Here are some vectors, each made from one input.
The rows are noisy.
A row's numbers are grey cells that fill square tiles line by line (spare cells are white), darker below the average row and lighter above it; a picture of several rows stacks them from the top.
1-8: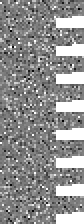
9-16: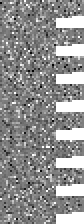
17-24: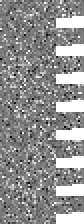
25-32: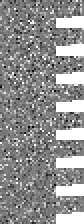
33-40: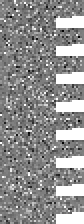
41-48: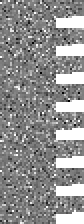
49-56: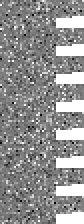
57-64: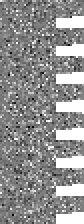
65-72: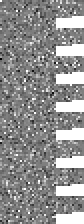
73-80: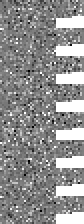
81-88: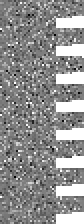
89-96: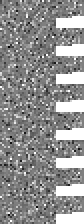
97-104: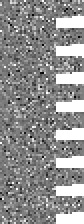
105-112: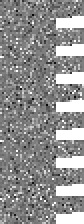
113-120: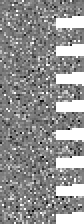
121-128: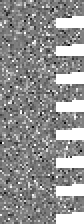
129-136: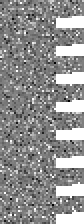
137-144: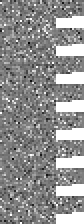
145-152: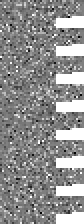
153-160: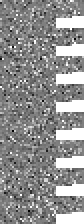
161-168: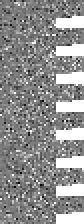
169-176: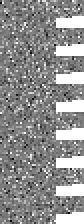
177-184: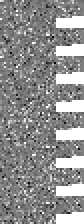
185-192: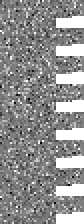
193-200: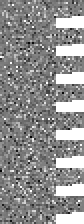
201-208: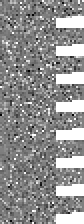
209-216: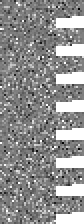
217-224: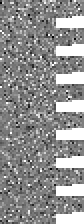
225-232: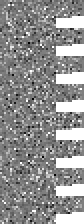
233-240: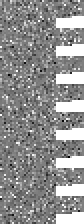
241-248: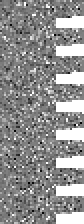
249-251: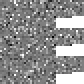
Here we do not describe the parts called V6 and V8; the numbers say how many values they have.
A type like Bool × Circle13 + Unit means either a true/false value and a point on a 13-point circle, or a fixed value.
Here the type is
Circle13 × V6 + Tree7 × V8.
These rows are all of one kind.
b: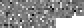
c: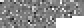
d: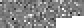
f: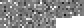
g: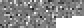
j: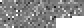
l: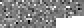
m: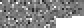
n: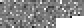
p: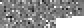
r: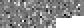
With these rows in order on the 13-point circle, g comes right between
f and r.
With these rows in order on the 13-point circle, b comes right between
c and m.
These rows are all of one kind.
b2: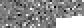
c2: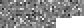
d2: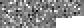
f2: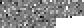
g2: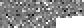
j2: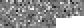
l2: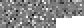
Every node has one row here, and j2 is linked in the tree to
g2 and l2.
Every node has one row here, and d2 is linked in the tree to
c2.
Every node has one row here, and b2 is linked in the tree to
f2 and g2.
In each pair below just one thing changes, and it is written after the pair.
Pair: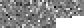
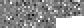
the node of the tree
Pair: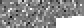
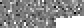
the node of the tree
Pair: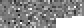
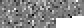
the value of V8
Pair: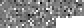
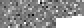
the value of V8
